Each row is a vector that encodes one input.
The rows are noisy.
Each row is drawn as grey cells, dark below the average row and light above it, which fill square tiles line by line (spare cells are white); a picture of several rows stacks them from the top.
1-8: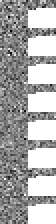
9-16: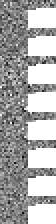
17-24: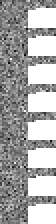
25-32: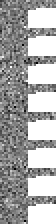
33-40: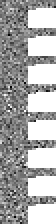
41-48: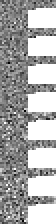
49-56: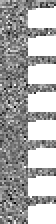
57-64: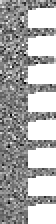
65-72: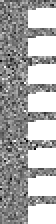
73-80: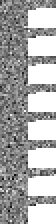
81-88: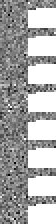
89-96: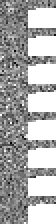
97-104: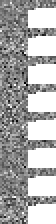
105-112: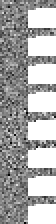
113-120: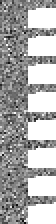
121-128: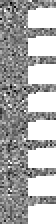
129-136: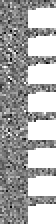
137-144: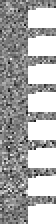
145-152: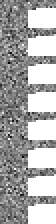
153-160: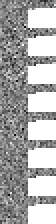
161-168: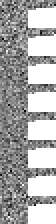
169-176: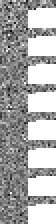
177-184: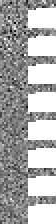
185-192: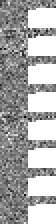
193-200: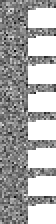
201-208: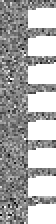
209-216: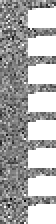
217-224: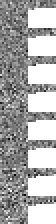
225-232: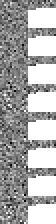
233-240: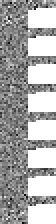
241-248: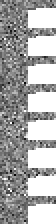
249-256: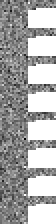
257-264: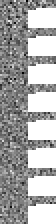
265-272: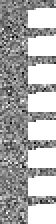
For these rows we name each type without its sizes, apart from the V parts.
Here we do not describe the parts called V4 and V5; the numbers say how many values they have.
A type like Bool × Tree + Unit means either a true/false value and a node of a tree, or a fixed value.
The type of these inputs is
Circle × ((Circle + Unit) × V5 + Tree × V4).
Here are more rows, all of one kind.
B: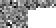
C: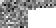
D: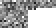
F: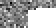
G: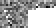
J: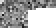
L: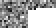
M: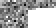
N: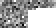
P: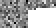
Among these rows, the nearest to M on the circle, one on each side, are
C and G.
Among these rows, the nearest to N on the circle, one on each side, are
D and J.
